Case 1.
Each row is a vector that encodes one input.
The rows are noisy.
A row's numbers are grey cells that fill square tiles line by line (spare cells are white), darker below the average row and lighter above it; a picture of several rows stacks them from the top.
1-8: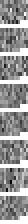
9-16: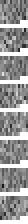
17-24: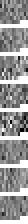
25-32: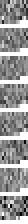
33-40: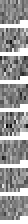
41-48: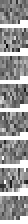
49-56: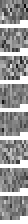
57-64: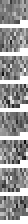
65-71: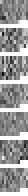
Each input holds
one of 9 labels and a true/false value.
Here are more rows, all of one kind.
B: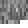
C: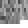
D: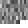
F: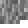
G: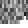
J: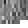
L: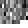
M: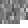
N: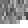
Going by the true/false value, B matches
D and F.
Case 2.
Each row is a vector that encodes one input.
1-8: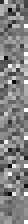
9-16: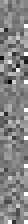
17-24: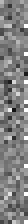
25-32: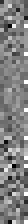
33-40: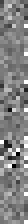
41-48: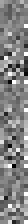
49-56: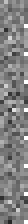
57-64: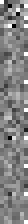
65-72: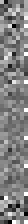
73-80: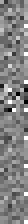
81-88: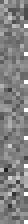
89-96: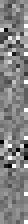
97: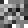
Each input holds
a point on an 11-point line and a true/false value.
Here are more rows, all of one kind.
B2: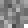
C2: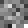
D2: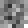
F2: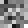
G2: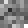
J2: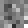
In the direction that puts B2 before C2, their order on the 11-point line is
B2, C2, G2, F2, D2, J2.
